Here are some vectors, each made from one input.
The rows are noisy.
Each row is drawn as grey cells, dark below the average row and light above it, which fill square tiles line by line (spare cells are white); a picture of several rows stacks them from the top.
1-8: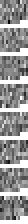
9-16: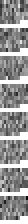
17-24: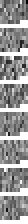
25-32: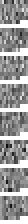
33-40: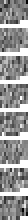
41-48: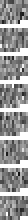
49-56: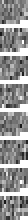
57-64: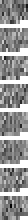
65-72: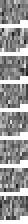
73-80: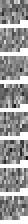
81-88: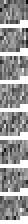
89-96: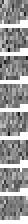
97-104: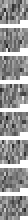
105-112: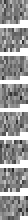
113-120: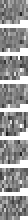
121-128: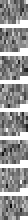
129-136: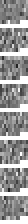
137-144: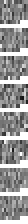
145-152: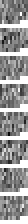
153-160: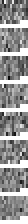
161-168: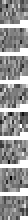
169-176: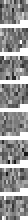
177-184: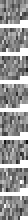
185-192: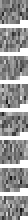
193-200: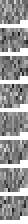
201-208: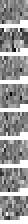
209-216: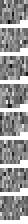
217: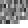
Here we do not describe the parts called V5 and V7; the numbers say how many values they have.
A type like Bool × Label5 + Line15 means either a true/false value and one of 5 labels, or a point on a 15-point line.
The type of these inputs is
((Circle6 + Unit) × Tree9 + Line6 × V5) × V7.
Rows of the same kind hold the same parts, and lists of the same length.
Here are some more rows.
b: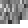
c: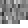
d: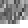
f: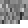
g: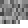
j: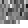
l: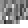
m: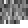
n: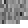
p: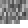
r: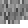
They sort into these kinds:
b, d, g, j, l, r
c, f, n, p
m

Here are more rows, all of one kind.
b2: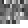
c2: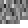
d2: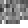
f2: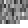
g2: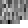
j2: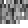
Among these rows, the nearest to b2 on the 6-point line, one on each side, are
d2 and g2.
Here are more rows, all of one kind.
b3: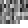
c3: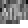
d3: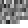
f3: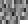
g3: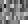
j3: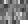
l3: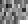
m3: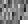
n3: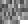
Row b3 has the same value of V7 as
d3, f3 and g3.
